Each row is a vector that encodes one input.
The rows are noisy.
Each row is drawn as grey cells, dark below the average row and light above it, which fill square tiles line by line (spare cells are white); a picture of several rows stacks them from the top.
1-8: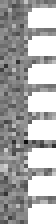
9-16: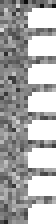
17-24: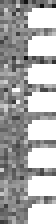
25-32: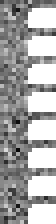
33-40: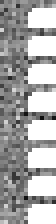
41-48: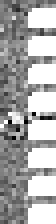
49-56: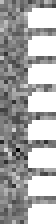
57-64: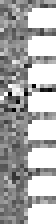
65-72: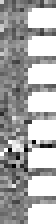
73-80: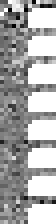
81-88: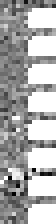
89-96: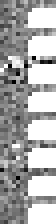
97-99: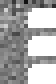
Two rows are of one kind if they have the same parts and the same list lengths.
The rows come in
4 kinds.
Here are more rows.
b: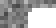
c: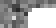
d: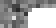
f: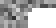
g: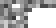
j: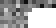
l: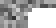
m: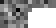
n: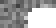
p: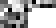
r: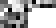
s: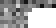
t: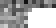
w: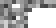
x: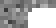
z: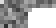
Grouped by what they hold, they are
b, m, z
c, d, n, x
f, g, j, l, s, t, w
p, r

